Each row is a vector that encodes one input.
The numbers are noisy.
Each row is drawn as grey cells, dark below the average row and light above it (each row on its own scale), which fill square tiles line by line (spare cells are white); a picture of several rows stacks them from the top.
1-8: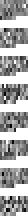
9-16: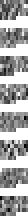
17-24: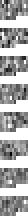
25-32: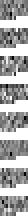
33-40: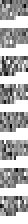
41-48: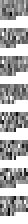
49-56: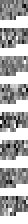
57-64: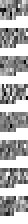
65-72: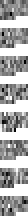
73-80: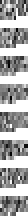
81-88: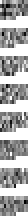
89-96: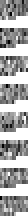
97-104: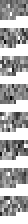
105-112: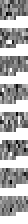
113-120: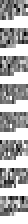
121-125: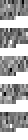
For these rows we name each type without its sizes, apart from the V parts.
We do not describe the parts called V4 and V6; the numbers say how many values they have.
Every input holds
a point on a line, four true/false values, a value of V4 and a value of V6.
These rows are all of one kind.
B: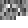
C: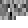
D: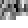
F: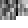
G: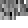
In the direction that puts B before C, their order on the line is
F, D, B, G, C.
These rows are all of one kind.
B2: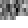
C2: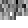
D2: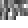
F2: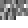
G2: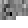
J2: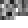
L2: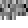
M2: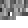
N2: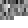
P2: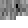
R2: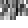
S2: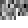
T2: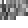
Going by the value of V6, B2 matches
D2, G2 and T2.
